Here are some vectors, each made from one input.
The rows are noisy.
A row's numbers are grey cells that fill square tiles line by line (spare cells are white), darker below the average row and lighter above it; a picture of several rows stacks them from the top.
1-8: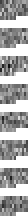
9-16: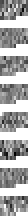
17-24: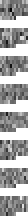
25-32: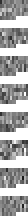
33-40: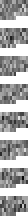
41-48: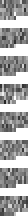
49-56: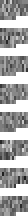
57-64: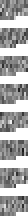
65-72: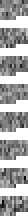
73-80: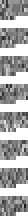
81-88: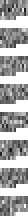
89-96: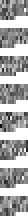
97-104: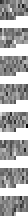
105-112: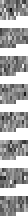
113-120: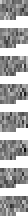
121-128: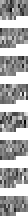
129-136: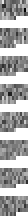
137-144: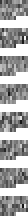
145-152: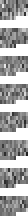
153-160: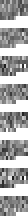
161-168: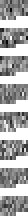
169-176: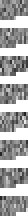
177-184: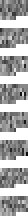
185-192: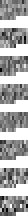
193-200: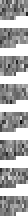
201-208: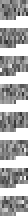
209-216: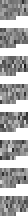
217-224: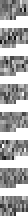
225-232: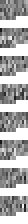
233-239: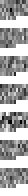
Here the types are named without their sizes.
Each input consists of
a point on a line, together with either a fixed value, or a node of a tree.
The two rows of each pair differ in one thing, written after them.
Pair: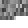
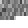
the node of the tree
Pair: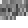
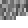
the node of the tree
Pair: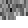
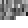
the node of the tree
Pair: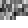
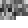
the node of the tree
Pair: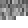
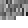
the node of the tree
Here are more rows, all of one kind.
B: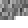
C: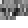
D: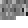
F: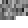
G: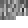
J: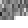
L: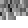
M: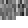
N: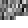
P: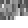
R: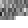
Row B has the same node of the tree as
C, D and F.
